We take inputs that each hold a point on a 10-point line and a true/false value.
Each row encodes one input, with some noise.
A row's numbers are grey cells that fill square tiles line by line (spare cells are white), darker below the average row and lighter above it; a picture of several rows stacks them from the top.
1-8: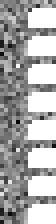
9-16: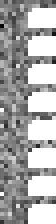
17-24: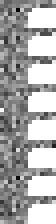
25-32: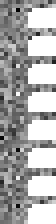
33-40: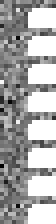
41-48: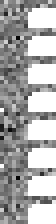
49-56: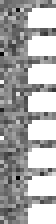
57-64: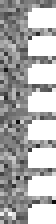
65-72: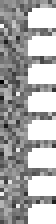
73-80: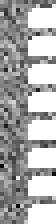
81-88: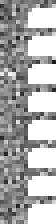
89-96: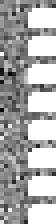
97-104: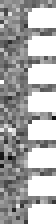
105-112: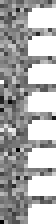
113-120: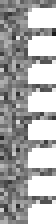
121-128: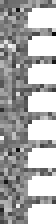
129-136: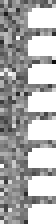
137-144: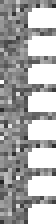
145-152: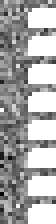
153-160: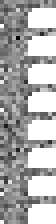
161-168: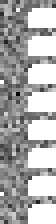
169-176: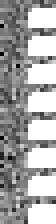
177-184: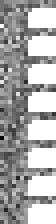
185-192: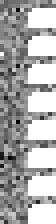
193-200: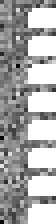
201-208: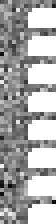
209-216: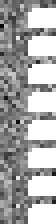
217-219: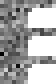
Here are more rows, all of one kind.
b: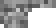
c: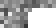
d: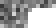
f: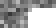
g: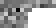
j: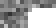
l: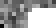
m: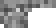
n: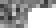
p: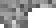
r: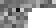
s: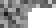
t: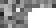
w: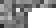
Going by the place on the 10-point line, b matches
d, m and n.
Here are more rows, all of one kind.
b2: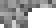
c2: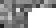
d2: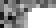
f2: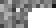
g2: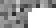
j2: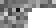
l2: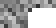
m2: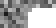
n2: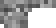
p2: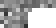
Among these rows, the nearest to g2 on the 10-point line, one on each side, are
c2 and m2.
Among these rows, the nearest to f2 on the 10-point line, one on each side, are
c2 and d2.
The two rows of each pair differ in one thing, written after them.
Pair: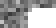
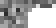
the place on the 10-point line
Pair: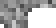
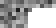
the true/false value
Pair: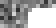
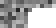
the place on the 10-point line
